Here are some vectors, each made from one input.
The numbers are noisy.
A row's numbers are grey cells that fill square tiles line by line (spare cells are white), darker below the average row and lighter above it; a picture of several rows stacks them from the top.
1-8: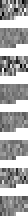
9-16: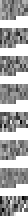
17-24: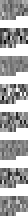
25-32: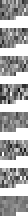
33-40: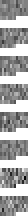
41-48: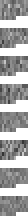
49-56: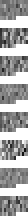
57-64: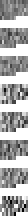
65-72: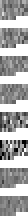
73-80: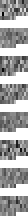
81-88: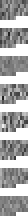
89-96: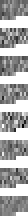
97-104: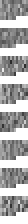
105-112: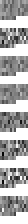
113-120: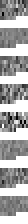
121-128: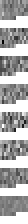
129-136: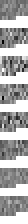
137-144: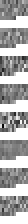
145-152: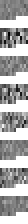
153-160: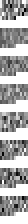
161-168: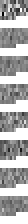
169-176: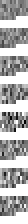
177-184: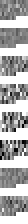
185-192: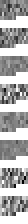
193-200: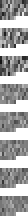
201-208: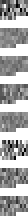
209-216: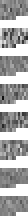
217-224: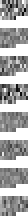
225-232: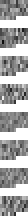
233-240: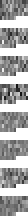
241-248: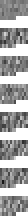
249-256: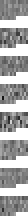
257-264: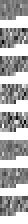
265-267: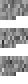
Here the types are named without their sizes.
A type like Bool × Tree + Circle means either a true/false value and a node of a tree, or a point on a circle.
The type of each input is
Bool × List(Line).
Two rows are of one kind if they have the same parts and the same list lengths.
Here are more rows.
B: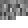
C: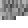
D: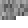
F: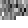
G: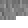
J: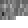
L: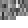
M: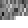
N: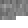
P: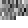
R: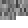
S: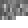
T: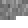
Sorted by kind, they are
B, D, P, T
C, F, G, J
L
M, N, R, S

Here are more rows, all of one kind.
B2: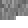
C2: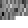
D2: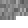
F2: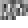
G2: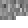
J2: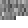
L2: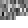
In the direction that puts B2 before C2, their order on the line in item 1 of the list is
B2, J2, D2, C2, L2, F2, G2.
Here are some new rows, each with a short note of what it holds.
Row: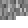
a true/false value, together with a list of two items
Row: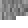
a true/false value, together with a list of one item
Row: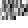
a true/false value, together with a list of two items
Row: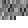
a true/false value, together with the empty list
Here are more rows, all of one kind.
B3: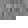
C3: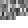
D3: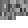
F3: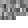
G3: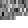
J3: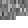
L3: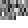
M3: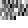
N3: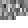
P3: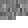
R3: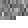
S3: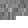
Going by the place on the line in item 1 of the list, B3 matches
G3 and P3.
